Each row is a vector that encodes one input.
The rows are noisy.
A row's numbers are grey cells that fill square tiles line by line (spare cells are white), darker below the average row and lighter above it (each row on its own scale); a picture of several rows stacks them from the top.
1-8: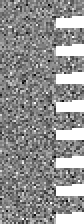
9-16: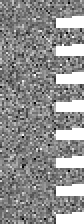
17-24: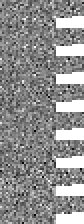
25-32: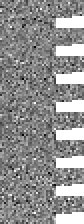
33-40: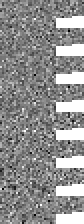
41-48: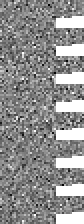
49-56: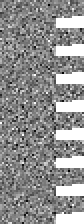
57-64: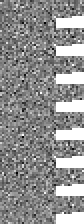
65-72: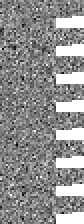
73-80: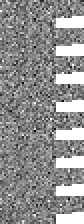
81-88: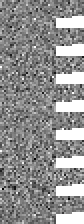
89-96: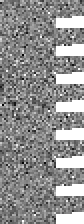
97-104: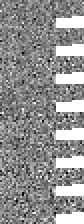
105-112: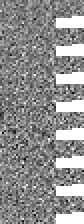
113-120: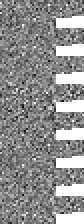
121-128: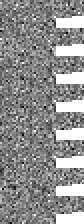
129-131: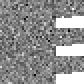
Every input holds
a list of up to two items, each a point on a 5-point line and a true/false value.
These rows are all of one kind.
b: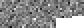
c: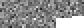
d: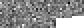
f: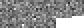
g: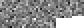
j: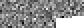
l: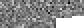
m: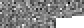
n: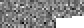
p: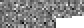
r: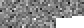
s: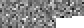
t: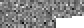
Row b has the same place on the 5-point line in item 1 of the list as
d, g, m and r.
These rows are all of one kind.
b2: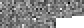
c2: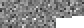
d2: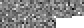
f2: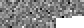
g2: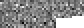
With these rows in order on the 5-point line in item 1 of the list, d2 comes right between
c2 and g2.
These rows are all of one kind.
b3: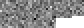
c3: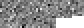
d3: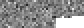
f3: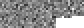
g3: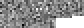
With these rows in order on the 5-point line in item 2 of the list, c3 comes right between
f3 and g3.
